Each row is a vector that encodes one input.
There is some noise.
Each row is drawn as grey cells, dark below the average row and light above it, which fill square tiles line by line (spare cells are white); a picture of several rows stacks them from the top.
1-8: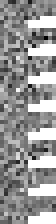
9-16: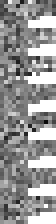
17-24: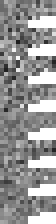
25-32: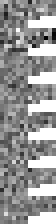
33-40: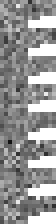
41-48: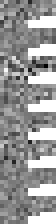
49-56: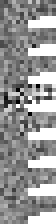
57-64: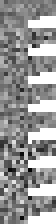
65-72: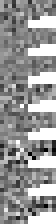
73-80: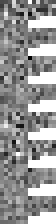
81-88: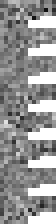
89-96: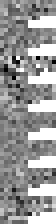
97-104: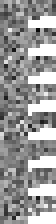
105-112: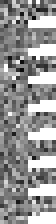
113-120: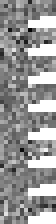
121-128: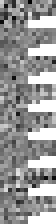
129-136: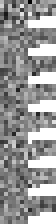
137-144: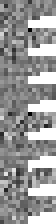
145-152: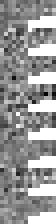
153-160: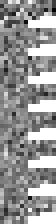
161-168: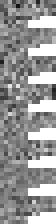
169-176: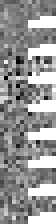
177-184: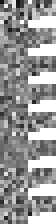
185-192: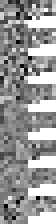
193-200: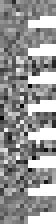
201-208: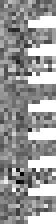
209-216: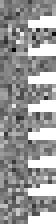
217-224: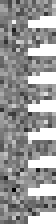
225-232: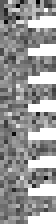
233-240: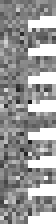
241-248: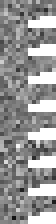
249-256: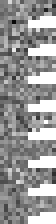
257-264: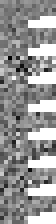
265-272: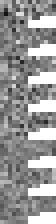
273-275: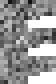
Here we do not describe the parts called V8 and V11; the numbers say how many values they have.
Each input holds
two labels (each one of 4), a true/false value, a value of V8 and a value of V11.
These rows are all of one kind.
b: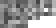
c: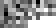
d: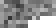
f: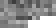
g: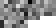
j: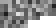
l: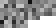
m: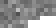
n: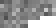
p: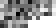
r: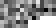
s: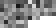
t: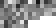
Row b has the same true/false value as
d and r.
